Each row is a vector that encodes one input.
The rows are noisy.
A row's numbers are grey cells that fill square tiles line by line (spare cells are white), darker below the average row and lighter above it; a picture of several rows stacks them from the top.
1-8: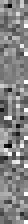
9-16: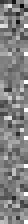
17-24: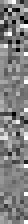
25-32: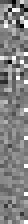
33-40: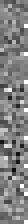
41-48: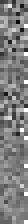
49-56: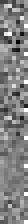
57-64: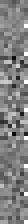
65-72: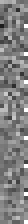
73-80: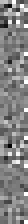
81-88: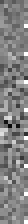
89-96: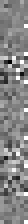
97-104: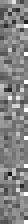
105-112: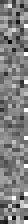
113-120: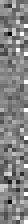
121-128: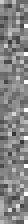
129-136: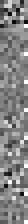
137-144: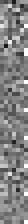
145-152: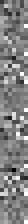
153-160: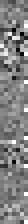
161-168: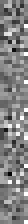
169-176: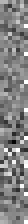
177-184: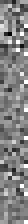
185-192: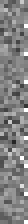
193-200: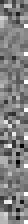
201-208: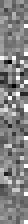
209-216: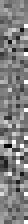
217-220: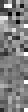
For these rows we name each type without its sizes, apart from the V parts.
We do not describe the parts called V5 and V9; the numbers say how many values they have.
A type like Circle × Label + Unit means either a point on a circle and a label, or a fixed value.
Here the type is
Bool × V5 + (Label + Line) × V9.
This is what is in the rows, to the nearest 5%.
About 30% of them hold a true/false value and a value of V5. The rest hold a value of V9, together with either a label, or a point on a line.
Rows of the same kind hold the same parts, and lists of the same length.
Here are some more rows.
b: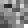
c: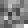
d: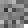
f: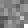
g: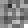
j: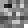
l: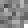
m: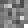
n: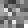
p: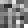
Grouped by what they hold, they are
b, c, j, l, n
d, g
f, m, p

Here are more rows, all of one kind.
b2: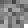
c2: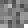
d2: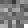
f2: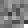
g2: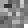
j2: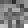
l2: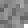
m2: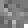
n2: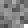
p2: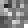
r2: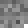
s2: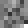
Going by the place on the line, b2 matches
j2, m2, p2 and r2.
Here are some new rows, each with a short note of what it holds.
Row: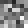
a true/false value and a value of V5
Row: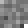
a true/false value and a value of V5
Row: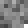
a point on a line and a value of V9
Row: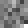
a point on a line and a value of V9
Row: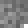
a label and a value of V9
